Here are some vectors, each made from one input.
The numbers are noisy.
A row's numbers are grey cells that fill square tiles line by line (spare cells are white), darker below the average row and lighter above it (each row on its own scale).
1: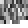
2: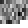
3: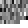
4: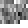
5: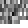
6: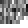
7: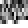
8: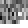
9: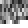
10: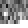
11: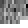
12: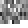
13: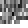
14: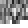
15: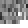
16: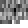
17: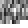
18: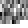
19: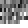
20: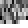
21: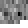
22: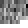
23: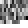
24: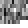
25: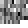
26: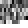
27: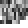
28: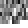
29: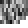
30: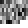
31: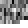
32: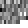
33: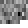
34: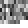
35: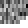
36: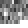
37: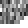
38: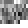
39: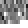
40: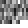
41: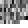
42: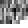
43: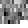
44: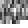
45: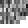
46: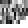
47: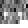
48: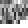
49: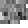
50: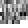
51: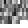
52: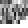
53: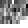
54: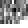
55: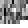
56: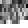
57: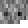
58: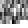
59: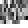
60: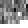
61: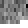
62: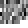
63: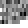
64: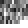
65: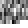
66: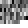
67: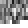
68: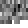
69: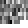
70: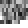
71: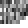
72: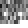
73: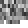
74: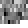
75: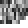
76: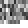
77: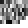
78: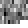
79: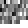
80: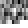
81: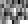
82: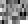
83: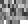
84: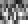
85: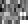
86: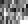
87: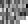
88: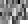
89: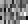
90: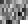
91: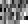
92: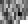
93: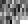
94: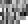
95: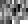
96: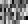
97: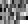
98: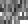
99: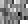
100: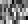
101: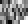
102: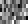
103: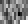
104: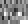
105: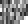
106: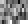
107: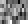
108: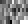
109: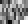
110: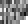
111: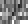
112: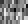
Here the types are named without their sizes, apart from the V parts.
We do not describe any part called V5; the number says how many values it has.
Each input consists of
a list of items, each a true/false value and a value of V5.
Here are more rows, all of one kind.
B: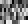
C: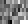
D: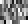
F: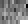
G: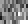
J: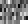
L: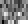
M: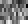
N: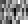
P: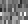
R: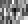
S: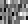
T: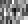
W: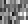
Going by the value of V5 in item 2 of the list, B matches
N, T and W.
